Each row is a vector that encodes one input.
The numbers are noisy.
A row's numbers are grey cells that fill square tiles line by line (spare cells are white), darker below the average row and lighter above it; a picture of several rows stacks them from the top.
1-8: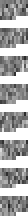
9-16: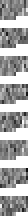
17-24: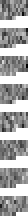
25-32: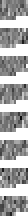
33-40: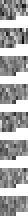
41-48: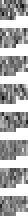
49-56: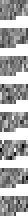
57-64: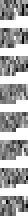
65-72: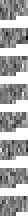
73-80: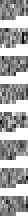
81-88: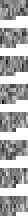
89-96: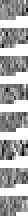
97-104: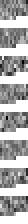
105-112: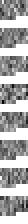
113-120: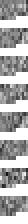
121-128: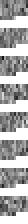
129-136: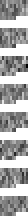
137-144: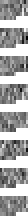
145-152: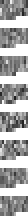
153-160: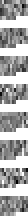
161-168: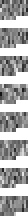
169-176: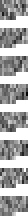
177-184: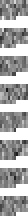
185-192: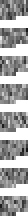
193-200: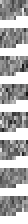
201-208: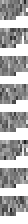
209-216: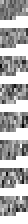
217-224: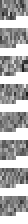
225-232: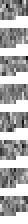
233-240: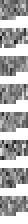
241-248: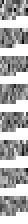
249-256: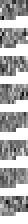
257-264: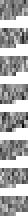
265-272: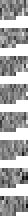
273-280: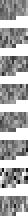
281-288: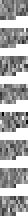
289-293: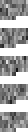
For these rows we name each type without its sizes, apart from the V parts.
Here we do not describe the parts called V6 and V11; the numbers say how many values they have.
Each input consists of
a node of a tree, a true/false value and a value of V6, together with either a fixed value, or a node of a tree and a value of V11.
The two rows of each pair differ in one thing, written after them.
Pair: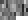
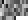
the value of V6
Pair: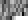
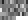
the true/false value
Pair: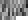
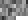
the value of V6
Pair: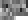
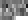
the value of V11
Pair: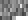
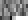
the true/false value
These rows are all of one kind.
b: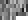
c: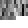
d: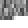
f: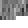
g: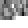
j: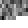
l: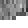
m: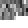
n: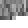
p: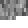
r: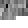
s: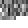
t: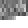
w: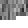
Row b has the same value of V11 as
g, l, n and t.
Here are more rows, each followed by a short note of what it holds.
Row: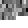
a node of each of two trees, a true/false value, a value of V6 and a value of V11
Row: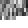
a node of each of two trees, a true/false value, a value of V6 and a value of V11
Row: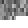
a node of each of two trees, a true/false value, a value of V6 and a value of V11
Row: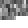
a node of each of two trees, a true/false value, a value of V6 and a value of V11
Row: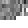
a node of a tree, a true/false value and a value of V6
